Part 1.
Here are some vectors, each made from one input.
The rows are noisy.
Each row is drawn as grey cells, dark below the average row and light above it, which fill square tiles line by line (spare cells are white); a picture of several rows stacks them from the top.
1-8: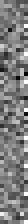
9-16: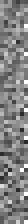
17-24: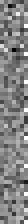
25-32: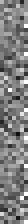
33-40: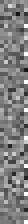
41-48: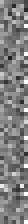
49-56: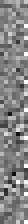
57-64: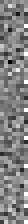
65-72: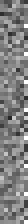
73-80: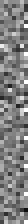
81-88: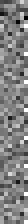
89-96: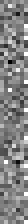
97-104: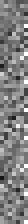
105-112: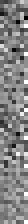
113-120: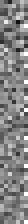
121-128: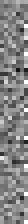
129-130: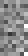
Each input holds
either a point on a 10-point line, or four true/false values.
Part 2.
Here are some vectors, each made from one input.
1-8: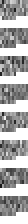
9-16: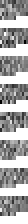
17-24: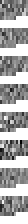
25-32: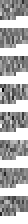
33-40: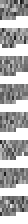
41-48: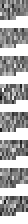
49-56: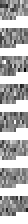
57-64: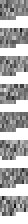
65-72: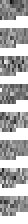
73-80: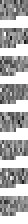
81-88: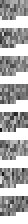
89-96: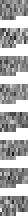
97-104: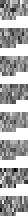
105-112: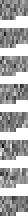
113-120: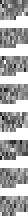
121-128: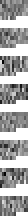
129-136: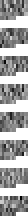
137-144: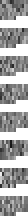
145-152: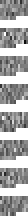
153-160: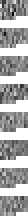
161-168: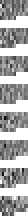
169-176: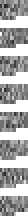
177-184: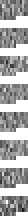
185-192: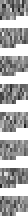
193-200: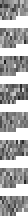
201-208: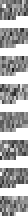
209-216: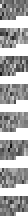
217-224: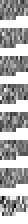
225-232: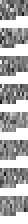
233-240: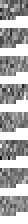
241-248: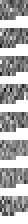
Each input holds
a point on each of two 13-point lines, together with either a fixed value, or a node of a 10-node tree.
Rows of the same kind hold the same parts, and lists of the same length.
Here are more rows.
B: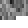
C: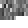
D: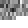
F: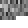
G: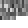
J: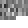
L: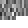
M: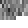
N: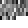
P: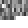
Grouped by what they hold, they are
B, C, F, G, M, N
D, J, L, P

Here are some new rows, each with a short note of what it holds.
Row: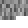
a point on each of two 13-point lines
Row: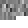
a point on each of two 13-point lines
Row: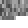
a point on each of two 13-point lines
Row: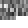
a point on each of two 13-point lines and a node of a 10-node tree
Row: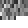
a point on each of two 13-point lines and a node of a 10-node tree
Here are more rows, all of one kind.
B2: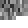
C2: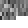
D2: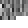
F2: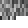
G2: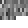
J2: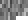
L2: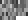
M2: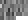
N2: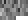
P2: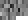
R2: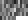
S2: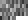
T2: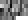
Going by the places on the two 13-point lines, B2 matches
C2 and M2.
